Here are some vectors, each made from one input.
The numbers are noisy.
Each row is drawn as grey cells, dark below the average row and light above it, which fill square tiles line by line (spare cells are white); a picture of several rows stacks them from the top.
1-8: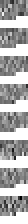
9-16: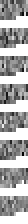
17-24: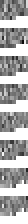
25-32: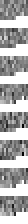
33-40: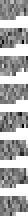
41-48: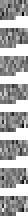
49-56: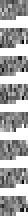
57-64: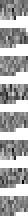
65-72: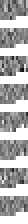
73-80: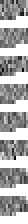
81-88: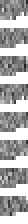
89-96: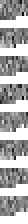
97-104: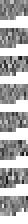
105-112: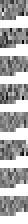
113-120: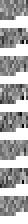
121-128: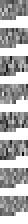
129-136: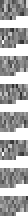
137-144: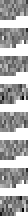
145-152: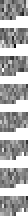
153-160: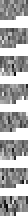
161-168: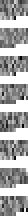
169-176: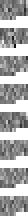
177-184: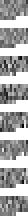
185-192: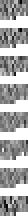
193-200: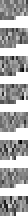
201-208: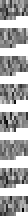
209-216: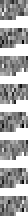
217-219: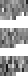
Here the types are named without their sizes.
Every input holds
a point on a line, together with either a fixed value, or three true/false values.
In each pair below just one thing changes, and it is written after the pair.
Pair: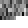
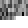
one of the three true/false values
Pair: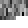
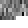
the place on the line
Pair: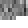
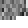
the place on the line
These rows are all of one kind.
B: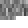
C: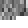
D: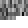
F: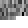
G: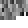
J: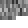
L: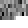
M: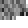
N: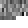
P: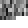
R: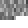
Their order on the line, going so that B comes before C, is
R, B, J, C, M, G, N, L, F, D, P.
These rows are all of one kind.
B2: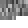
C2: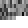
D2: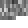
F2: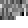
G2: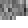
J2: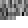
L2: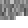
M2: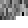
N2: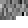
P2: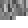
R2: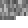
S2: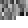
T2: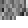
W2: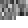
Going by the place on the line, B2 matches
D2, G2 and P2.
